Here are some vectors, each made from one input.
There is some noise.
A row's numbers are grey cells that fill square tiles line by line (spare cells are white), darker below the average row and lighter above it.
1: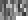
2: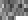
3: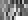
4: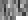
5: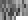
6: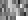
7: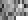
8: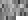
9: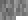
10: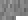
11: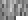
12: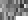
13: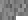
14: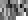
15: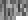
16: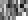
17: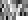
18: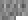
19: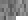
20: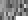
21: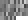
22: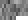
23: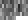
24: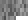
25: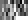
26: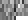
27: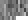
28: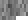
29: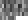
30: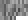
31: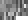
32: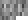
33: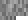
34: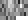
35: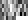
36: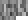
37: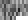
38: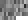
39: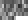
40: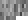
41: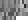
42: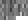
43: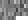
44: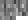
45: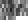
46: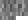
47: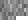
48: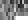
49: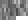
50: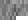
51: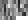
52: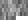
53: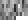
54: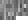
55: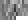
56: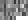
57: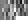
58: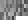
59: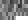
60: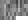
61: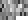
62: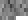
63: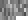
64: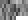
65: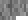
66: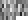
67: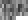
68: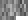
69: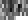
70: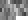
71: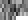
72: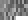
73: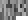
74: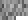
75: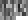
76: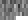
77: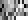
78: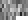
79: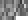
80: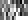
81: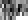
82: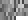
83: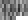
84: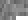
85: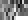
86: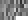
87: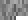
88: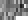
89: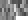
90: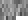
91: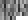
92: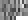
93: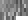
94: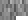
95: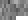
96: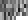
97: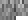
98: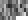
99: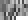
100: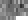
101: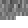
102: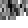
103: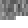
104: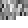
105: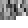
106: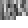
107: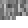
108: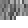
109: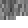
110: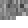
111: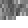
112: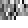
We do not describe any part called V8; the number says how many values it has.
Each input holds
a true/false value, together with either a point on a 6-point line, or a value of V8.
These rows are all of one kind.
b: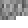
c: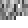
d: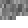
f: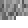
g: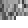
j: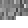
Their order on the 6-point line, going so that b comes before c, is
b, c, f, d, g, j.
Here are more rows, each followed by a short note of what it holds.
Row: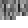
a true/false value and a value of V8
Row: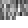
a true/false value and a value of V8
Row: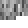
a point on a 6-point line and a true/false value
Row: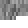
a point on a 6-point line and a true/false value
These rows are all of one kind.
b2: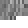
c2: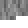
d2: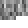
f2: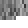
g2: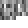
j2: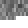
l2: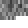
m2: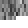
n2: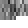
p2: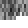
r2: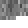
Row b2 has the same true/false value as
c2 and n2.
